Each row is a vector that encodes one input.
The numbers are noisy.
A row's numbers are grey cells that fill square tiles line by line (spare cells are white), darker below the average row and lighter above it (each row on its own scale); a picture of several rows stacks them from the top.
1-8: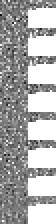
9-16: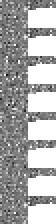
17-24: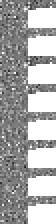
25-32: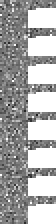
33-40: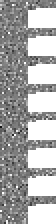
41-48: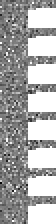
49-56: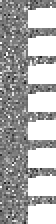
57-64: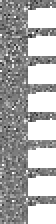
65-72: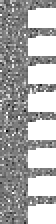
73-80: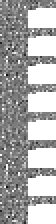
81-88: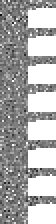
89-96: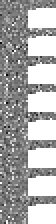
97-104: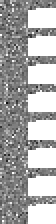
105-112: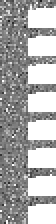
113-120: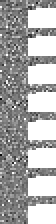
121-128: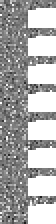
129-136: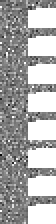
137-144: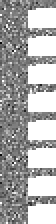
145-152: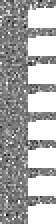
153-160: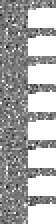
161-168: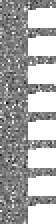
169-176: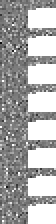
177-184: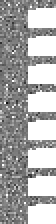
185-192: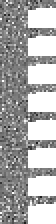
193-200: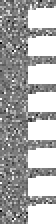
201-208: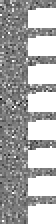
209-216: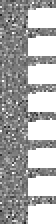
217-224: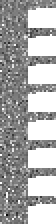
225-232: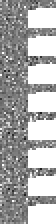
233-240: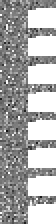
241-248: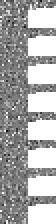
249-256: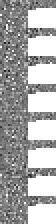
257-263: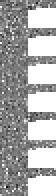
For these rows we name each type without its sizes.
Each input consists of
either a point on a line, or three true/false values.
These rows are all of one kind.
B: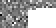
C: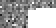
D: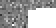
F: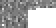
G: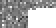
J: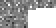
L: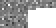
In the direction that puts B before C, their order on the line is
J, L, F, G, B, D, C.
